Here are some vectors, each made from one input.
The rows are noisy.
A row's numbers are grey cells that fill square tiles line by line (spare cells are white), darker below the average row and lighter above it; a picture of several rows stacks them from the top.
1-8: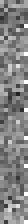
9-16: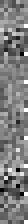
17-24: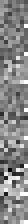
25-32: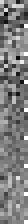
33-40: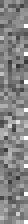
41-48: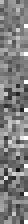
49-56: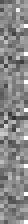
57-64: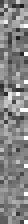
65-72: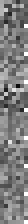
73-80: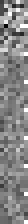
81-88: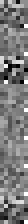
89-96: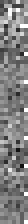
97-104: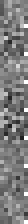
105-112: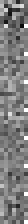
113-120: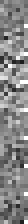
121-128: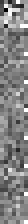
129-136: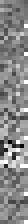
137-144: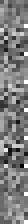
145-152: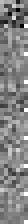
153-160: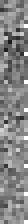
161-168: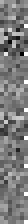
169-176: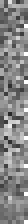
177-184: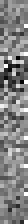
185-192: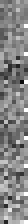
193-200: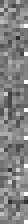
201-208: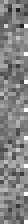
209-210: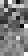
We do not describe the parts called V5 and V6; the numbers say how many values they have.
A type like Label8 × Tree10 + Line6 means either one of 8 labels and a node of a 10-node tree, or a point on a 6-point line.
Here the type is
Bool × ((Tree7 + Tree8) × V5 + V6).
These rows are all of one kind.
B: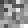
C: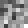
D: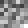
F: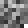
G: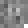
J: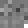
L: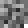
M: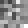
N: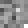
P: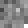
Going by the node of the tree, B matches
F and L.
